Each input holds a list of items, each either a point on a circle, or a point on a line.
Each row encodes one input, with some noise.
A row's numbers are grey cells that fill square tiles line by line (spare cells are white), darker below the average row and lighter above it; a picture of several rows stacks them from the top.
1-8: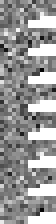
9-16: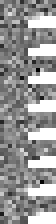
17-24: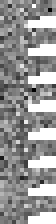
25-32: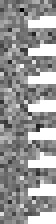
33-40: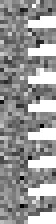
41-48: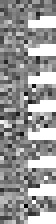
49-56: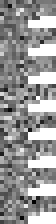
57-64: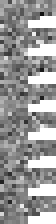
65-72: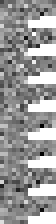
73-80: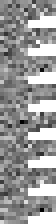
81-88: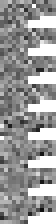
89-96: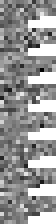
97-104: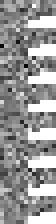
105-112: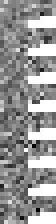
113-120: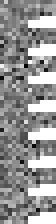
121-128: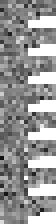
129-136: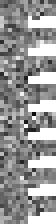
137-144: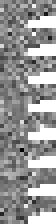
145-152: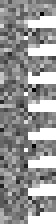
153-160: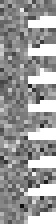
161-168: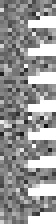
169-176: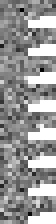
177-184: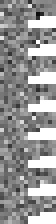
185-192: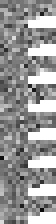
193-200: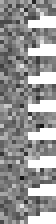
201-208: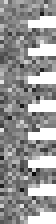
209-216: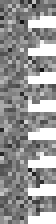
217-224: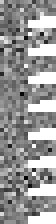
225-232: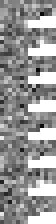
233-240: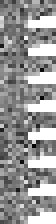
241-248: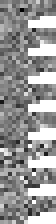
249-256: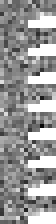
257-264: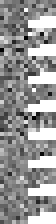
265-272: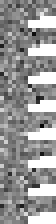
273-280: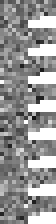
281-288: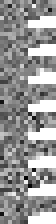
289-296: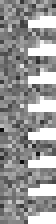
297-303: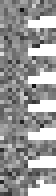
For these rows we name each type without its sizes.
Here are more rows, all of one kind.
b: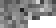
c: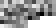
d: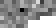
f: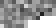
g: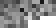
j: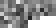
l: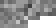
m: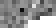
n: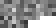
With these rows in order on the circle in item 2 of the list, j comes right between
d and g.
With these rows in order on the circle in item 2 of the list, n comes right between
b and c.
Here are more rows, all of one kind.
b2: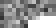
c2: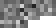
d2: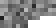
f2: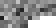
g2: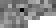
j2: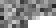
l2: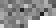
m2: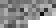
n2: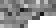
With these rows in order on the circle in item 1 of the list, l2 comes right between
m2 and n2.
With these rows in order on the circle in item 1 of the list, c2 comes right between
b2 and g2.
